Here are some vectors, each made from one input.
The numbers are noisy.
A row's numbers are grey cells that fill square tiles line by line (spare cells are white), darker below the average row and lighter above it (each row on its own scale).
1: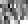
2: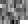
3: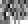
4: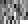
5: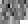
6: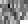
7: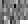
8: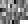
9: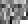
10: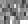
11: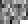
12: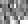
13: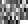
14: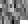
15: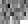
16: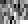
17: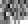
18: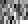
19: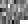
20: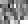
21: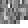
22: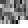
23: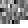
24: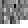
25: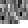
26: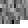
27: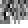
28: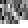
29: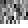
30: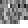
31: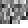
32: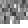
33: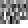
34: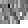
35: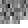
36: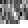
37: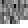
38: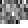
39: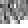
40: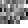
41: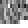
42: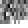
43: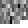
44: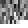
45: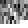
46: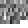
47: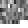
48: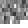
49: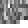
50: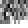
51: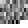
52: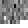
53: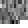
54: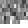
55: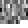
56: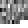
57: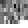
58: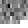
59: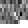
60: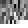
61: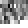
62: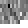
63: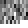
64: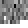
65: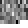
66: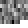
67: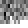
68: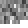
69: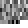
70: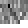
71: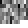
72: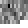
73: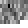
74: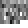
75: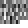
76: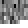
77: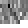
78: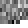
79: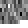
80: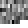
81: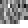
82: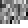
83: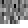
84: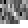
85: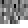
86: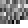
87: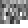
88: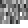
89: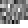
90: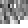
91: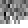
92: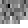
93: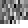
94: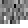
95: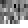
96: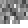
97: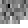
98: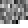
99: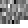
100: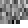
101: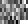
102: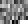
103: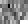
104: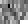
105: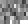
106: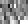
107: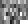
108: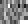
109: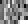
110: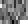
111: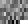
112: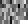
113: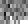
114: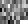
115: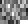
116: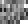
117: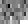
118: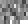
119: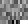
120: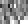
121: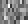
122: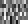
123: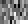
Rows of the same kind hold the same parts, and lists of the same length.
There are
6 kinds of row.
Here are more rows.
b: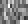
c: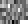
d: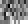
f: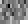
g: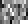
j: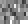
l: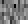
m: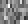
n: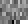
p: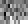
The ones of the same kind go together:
b, m
c
d, f, p
g, l
j
n

